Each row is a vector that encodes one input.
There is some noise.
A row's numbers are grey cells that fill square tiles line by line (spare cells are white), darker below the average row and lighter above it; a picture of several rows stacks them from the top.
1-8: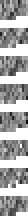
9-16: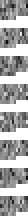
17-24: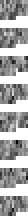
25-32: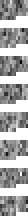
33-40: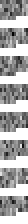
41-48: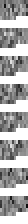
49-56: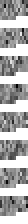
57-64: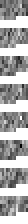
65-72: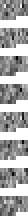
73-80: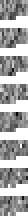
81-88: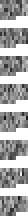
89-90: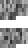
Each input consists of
either a point on each of two 9-point circles, or one of 9 labels.
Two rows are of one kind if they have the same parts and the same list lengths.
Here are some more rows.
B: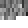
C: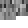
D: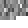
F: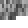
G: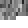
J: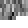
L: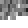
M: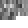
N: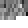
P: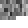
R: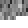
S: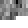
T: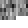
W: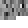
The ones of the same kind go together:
B, C, D, G, L, N, R, T, W
F, J, M, P, S

